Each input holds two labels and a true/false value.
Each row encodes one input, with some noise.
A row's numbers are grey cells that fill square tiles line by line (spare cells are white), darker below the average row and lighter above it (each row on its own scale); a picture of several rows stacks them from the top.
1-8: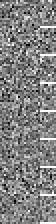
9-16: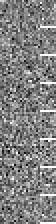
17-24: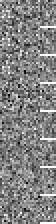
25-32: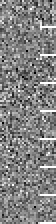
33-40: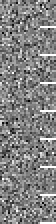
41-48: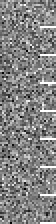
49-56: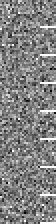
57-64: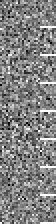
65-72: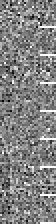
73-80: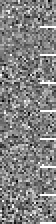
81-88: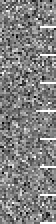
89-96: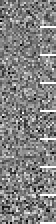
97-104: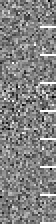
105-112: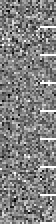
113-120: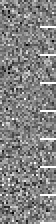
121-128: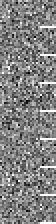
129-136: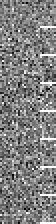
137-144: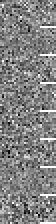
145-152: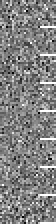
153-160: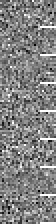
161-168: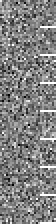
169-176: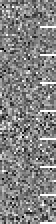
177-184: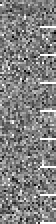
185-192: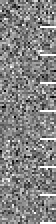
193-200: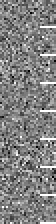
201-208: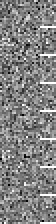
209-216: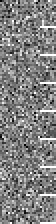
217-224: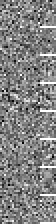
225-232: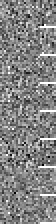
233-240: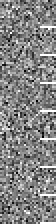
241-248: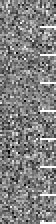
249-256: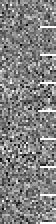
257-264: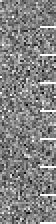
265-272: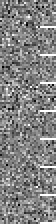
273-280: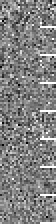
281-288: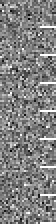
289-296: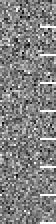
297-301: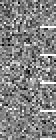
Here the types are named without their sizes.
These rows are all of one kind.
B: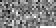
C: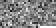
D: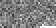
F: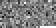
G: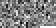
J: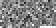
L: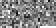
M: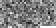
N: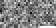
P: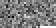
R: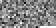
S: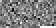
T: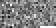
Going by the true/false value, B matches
C, F, N and T.
